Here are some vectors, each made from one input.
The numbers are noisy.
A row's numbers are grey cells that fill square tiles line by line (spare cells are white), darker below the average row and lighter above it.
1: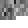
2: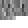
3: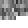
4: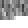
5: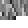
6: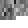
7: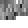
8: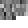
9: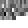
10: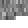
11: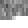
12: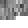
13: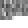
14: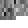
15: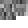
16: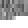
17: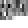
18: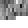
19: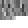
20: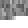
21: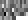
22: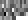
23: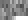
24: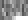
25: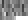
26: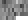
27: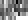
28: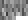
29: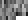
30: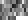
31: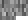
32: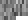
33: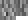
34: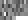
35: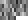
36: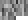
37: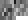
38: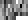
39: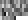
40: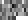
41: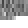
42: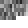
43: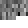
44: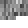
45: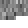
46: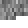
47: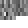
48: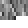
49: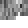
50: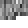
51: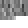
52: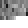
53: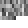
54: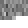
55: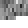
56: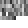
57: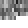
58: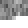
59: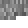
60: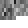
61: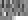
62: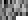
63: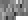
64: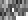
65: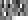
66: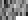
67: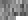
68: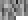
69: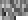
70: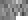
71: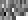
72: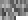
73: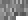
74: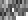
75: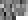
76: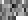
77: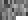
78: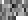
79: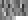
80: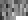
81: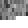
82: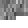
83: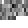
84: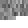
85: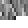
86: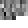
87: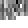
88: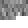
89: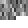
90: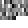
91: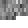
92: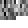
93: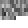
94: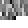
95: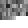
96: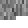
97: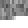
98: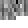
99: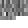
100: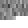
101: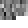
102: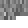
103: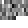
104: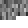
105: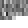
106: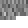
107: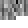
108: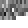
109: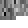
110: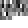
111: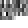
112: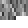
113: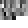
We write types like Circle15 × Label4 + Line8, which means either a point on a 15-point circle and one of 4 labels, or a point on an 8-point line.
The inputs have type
Bool × Bool × Bool × Line5 + Line7.
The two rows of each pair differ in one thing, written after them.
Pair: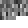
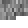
one of the three true/false values
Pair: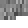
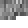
one of the three true/false values
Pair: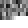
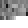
the place on the 5-point line
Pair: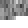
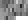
the place on the 5-point line
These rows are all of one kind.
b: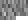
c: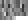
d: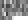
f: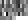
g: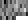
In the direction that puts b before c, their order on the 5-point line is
b, c, f, g, d.
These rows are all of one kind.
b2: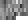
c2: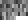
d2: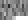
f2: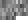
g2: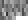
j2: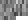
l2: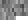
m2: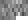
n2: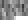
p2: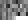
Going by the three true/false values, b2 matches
f2, g2 and m2.
